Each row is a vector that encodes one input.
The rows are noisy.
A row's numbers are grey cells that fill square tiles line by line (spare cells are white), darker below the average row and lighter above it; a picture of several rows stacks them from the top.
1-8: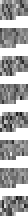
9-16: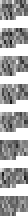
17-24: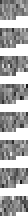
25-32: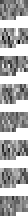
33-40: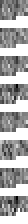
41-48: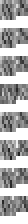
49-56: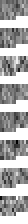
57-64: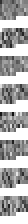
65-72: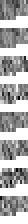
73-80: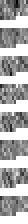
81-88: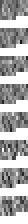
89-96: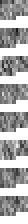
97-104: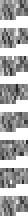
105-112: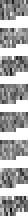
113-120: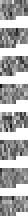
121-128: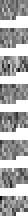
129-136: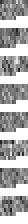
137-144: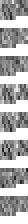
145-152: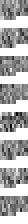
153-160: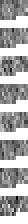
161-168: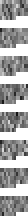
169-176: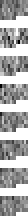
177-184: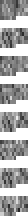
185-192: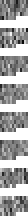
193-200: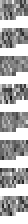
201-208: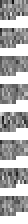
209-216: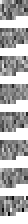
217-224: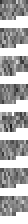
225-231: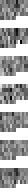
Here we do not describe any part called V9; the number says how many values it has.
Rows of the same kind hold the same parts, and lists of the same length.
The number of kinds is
3.
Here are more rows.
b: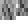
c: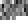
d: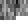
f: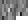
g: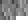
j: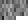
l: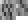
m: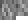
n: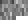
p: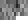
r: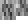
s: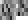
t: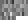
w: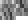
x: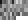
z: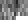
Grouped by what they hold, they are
b, c, l, r, s, w
d, g, m, n, p, t, x, z
f, j

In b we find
a point on a 5-point line and a true/false value.
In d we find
a point on a 4-point line and a value of V9.
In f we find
a point on each of two 4-point lines.
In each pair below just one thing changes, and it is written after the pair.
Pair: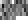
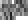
the true/false value
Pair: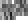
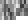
the place on the 5-point line
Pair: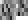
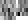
the place on the 5-point line
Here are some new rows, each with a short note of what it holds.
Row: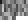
a point on a 4-point line and a value of V9
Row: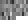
a point on a 4-point line and a value of V9
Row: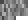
a point on each of two 4-point lines
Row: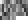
a point on a 5-point line and a true/false value
